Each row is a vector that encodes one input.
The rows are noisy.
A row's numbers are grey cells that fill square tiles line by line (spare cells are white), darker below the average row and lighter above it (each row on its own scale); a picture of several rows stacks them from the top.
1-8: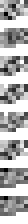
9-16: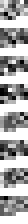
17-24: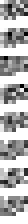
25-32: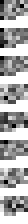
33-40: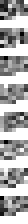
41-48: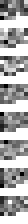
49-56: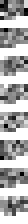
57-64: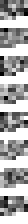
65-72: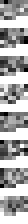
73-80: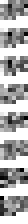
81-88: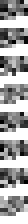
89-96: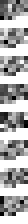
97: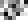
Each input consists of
a true/false value, together with a list of up to two points on a 5-point line.
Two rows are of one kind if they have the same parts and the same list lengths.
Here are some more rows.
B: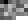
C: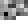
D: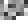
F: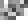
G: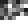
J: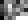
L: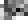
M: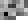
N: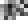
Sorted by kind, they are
B
C, D, F, G, J, M
L, N

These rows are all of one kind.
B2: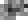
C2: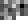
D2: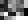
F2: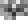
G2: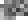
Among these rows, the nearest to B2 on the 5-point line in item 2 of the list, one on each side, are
F2 and G2.
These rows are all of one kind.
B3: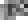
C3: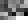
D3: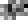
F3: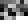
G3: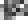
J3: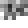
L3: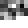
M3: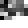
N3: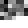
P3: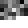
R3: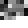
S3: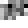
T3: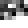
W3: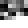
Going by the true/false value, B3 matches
D3, G3, J3 and S3.
